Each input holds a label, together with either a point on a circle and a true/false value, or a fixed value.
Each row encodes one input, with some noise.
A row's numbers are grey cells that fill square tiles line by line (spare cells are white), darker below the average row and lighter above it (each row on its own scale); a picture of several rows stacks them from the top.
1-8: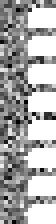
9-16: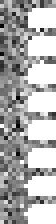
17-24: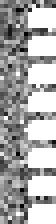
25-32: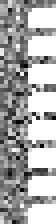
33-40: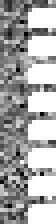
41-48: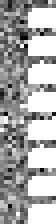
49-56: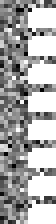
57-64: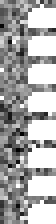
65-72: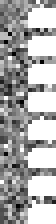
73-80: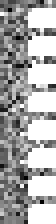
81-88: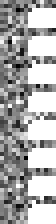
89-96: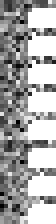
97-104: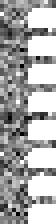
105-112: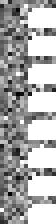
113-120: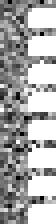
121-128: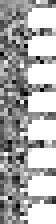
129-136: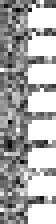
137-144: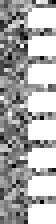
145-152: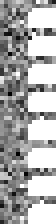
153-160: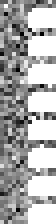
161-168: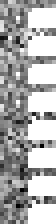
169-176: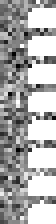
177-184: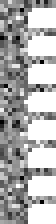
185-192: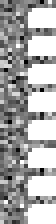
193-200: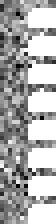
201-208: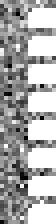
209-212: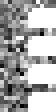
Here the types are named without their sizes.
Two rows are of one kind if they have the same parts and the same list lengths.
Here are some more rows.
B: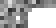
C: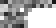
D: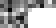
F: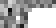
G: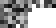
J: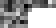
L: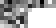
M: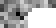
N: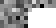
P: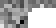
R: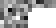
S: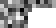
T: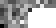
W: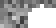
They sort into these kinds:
B, C, D, F, L, M, N, P, R, T, W
G, J, S

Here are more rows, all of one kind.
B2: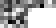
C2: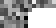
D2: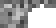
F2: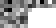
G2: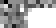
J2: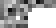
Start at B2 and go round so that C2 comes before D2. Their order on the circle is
B2, G2, J2, C2, D2, F2.
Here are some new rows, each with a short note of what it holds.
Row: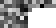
a label
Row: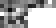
a point on a circle, a label and a true/false value
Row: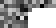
a label
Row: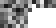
a label
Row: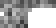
a point on a circle, a label and a true/false value
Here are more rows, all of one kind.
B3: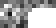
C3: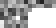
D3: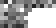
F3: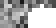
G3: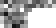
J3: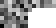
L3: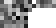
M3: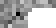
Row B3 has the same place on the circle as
D3 and J3.
